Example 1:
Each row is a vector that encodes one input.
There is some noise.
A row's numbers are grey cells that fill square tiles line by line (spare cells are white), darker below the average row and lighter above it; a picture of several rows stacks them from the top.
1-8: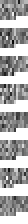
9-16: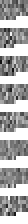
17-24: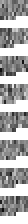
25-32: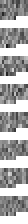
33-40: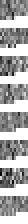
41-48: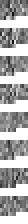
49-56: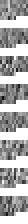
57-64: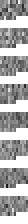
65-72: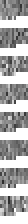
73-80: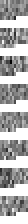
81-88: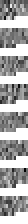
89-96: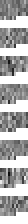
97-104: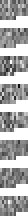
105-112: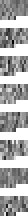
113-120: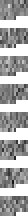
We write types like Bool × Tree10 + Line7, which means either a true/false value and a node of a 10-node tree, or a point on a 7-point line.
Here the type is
Line8 + Tree14.
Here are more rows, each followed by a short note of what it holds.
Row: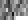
a point on an 8-point line
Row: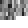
a point on an 8-point line
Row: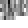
a point on an 8-point line
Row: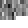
a point on an 8-point line
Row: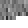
a node of a 14-node tree
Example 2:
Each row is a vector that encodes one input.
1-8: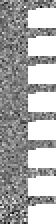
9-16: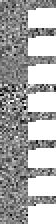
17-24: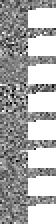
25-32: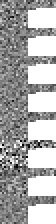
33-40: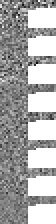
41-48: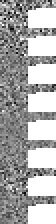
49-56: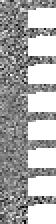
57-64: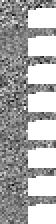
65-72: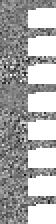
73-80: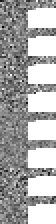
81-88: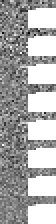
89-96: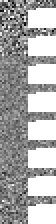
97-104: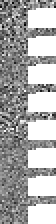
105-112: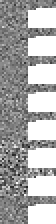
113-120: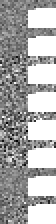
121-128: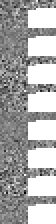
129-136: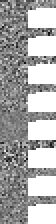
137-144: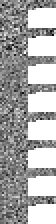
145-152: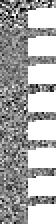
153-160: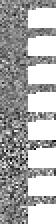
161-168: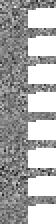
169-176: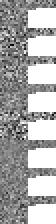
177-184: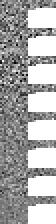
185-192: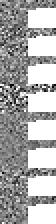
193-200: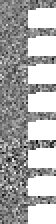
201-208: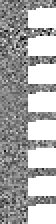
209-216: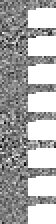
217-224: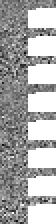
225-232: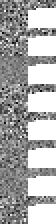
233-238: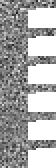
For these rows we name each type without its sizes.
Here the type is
List(Circle).
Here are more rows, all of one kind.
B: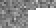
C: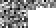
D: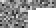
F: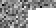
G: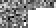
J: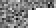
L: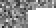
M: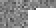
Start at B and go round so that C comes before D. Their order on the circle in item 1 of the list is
B, J, G, C, L, D, M, F.
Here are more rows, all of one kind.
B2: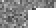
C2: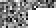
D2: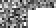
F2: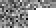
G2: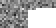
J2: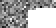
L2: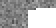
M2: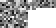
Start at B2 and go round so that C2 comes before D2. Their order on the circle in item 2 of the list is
B2, J2, F2, G2, M2, C2, L2, D2.
